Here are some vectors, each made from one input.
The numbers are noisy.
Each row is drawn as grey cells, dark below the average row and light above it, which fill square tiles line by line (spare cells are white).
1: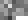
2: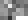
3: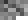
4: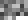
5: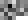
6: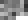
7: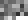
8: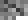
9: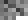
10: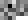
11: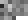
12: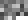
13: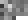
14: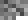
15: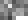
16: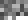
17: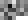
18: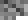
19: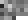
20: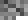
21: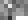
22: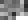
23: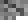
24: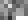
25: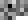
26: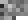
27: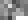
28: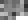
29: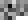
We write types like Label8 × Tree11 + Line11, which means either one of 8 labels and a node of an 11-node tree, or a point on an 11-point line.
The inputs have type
Label6.
